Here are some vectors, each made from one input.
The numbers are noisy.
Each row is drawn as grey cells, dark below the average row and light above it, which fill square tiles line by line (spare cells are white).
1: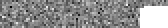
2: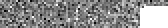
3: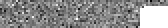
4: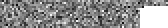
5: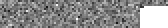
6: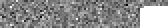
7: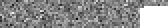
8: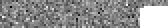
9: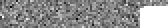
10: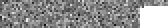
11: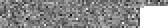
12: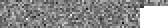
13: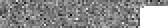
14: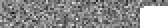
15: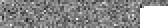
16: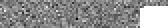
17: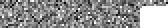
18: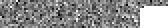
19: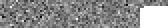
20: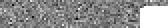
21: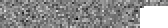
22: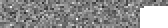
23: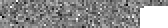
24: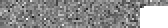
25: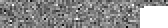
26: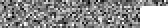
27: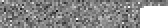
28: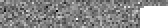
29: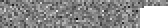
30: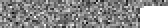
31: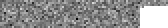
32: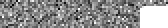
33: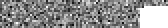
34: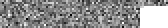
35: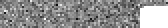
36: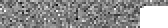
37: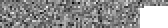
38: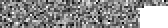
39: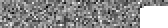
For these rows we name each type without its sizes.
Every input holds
a point on a line and three true/false values.
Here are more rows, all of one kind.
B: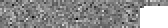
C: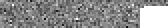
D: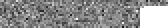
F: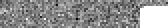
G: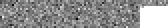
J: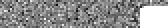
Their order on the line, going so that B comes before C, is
D, F, G, B, J, C.
